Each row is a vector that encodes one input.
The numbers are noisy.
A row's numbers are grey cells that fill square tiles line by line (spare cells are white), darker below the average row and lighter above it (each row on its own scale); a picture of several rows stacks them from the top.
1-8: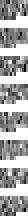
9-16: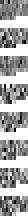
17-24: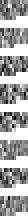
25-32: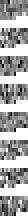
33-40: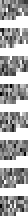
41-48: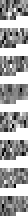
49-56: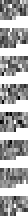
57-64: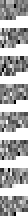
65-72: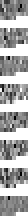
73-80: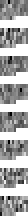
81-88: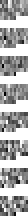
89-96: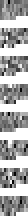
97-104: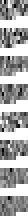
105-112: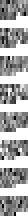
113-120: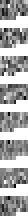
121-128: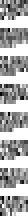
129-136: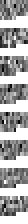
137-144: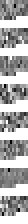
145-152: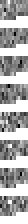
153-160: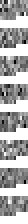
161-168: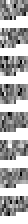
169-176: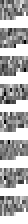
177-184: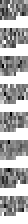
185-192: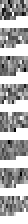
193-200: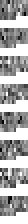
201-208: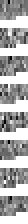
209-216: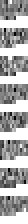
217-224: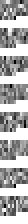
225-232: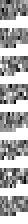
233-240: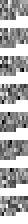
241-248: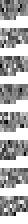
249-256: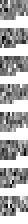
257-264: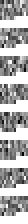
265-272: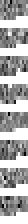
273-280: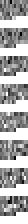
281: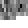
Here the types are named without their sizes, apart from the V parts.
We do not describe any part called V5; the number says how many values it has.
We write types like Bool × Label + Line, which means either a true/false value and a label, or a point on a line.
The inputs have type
(Bool × Bool × Bool × Bool + Label) × V5 + Circle.
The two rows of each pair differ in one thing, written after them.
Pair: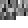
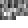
the value of V5
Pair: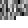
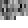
the value of V5
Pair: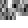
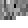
one of the four true/false values
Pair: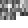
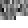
the value of V5
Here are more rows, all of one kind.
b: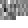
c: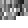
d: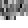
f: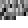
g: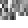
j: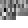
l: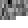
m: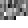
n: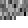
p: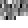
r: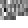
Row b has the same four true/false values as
f, p and r.
